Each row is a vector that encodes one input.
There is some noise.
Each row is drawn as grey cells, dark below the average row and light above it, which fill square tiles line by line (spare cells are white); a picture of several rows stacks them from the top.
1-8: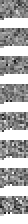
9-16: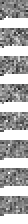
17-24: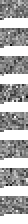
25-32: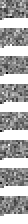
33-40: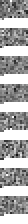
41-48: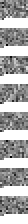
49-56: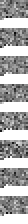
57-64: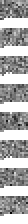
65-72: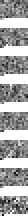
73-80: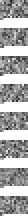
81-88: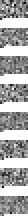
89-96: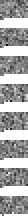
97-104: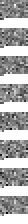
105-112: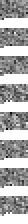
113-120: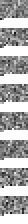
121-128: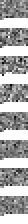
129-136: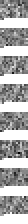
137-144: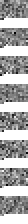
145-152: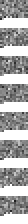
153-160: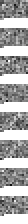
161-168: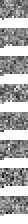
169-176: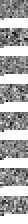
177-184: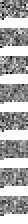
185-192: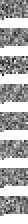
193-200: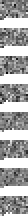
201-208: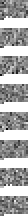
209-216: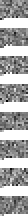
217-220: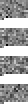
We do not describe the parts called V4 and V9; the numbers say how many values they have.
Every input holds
a true/false value, together with either a point on a 5-point line, or a value of V4 and a value of V9.
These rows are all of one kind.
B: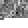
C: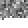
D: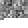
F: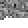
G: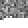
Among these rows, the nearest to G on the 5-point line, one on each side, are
B and F.
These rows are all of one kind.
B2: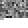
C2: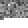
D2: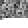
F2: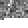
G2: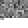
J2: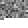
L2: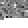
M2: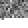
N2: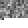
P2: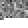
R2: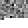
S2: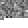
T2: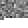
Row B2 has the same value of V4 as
G2, L2 and M2.
